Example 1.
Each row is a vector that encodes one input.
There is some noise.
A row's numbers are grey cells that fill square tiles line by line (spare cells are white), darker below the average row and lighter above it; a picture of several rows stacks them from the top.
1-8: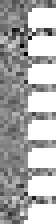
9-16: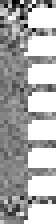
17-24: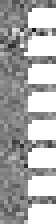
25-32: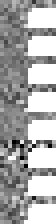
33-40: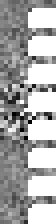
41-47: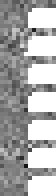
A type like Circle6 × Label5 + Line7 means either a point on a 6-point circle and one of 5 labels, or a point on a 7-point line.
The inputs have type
Bool × Line4.
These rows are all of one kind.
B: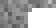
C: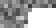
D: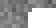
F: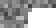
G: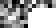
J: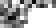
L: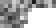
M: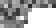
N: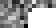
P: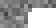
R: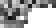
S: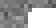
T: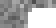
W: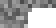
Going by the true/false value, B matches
J, L and T.
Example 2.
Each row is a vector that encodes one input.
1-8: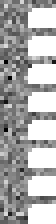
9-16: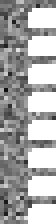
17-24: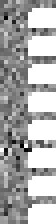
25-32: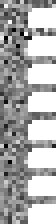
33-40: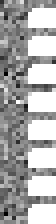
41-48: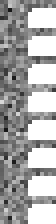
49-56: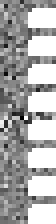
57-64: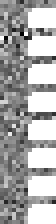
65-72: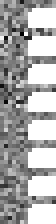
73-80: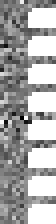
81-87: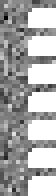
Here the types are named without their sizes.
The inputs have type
List(Line).
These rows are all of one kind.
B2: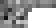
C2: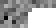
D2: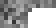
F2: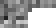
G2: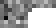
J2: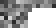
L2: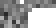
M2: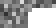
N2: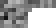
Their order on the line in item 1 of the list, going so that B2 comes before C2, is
G2, F2, B2, N2, C2, D2, J2, L2, M2.
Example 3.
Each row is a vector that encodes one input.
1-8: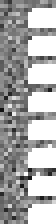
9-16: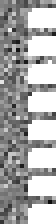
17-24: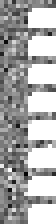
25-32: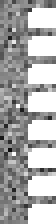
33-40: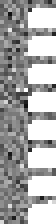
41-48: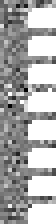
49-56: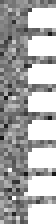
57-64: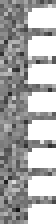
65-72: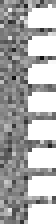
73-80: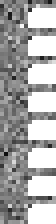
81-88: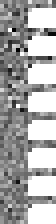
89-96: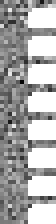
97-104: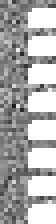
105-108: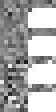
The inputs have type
Bool × Tree13.
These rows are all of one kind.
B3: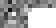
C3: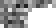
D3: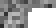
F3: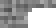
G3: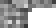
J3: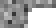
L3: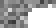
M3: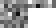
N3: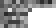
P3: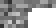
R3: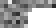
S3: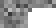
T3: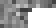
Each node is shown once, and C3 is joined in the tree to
L3 and N3.
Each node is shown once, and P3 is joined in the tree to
D3 and F3.
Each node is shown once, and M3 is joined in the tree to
R3.
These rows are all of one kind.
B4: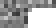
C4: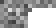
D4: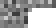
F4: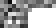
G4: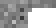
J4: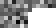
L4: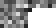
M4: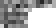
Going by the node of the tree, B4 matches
D4 and J4.
